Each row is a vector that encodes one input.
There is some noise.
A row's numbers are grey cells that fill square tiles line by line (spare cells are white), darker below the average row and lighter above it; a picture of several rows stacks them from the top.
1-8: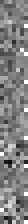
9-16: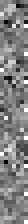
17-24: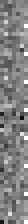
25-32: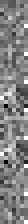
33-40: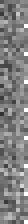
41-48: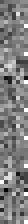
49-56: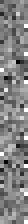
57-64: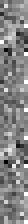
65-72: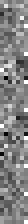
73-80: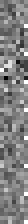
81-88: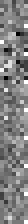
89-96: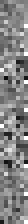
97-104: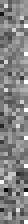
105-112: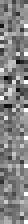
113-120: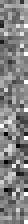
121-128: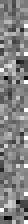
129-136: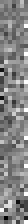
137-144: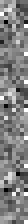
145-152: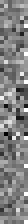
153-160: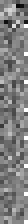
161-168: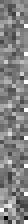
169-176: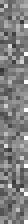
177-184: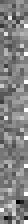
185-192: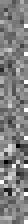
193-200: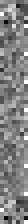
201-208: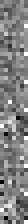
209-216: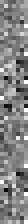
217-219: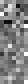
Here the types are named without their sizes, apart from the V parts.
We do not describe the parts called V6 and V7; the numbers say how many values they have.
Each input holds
a value of V6 and a value of V7, together with a list of points on a line.
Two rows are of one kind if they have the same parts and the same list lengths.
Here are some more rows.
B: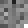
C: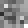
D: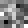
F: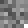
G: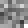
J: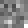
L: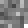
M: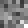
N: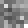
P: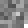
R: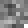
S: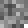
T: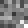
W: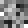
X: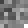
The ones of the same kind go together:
B, F, J, M, T, X
C, G, N
D, W
L, P, R, S

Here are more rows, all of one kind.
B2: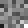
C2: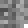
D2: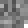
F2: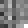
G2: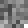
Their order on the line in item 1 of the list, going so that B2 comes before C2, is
B2, F2, D2, C2, G2.
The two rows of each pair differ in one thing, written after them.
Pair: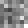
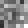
the place on the line in item 1 of the list
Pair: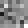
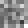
the value of V6
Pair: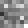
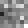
the place on the line in item 1 of the list
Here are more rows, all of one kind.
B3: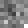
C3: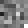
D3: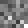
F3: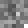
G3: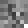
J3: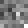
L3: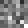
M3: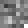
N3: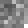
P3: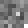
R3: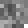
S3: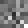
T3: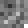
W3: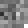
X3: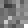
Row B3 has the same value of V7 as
F3, G3, J3 and S3.
